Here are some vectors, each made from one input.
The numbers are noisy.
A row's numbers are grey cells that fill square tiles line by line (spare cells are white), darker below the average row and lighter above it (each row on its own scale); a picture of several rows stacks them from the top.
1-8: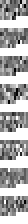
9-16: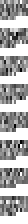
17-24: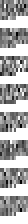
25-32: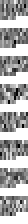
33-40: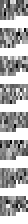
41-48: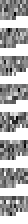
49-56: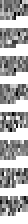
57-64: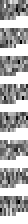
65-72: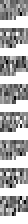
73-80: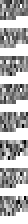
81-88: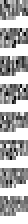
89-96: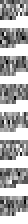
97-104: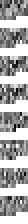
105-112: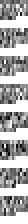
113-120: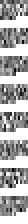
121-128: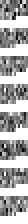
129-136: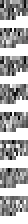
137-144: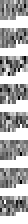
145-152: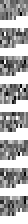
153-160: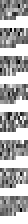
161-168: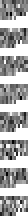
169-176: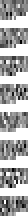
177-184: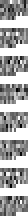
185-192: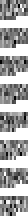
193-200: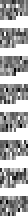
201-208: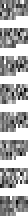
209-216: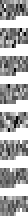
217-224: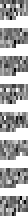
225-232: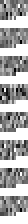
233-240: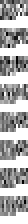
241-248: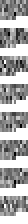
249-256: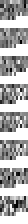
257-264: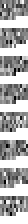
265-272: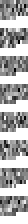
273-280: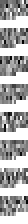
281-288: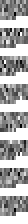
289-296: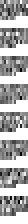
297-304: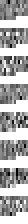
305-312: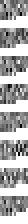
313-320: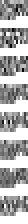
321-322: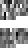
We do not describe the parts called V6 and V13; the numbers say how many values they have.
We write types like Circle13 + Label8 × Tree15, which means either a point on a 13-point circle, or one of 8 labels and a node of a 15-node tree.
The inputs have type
Bool × Bool × Bool × Bool + Line7 × Line7 + Tree8 + (Tree12 + V13) × V6 + Unit.
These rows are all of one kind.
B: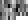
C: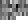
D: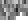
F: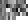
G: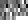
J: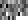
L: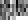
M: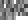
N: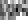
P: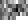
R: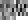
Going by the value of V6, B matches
C, F and P.
